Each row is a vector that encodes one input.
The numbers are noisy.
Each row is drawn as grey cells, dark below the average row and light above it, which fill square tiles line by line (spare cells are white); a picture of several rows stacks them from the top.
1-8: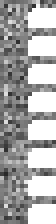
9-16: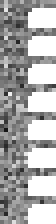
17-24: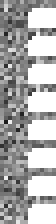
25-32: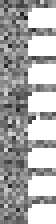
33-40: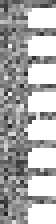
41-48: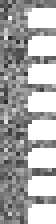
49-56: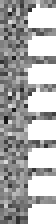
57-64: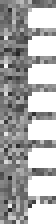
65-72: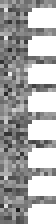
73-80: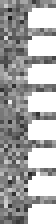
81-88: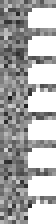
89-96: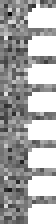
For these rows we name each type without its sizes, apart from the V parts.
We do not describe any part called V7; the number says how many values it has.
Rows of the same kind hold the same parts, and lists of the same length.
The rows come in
2 kinds.
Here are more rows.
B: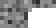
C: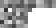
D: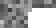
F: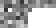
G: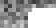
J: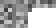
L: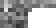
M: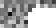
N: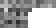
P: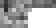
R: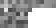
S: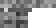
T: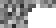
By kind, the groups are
B, C, F, G, J, L, M, N, R, S, T
D, P

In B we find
a point on a line and three true/false values.
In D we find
a point on a line and a value of V7.
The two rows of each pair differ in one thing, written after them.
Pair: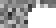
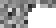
one of the three true/false values
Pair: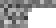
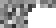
the place on the line
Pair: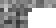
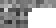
one of the three true/false values
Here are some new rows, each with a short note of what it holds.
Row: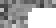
a point on a line and a value of V7
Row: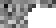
a point on a line and a value of V7
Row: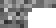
a point on a line and a value of V7
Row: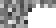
a point on a line and three true/false values
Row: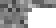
a point on a line and a value of V7
